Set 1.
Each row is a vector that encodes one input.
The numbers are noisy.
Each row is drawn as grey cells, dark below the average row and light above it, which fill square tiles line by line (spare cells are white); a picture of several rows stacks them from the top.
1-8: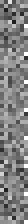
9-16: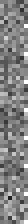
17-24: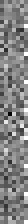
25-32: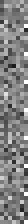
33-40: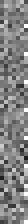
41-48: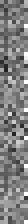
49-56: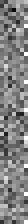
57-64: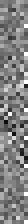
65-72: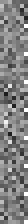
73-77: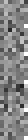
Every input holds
a point on an 8-point line.
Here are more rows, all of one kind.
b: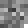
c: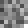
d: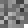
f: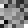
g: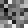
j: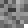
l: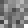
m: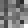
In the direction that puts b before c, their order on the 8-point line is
g, m, f, d, j, b, l, c.
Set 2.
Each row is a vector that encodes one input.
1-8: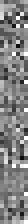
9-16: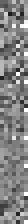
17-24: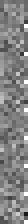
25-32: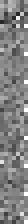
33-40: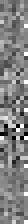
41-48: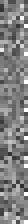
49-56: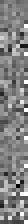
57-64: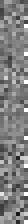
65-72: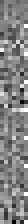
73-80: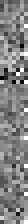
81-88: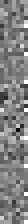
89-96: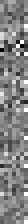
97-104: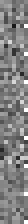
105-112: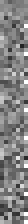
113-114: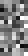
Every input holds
a point on a 15-point line.
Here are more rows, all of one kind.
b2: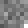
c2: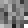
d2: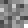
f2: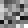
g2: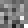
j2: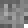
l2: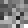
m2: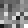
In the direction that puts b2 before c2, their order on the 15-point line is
l2, j2, m2, d2, b2, g2, c2, f2.
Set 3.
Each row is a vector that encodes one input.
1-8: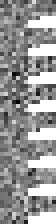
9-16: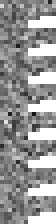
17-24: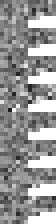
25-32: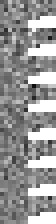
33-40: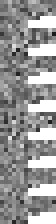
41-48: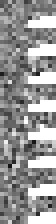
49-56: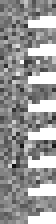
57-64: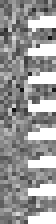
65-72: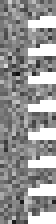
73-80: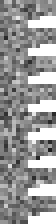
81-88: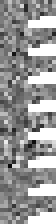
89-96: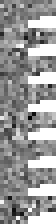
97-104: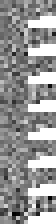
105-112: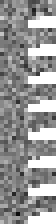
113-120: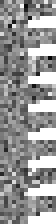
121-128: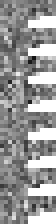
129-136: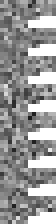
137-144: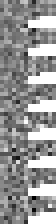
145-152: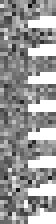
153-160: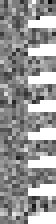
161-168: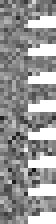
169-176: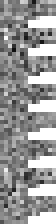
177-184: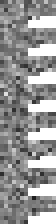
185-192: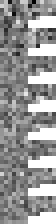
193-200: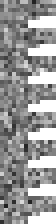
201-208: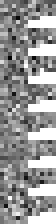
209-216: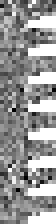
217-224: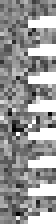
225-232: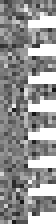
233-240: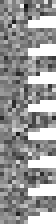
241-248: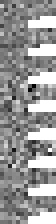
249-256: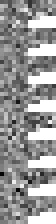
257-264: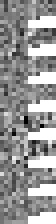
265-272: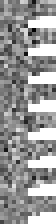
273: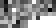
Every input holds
a point on a 17-point circle.
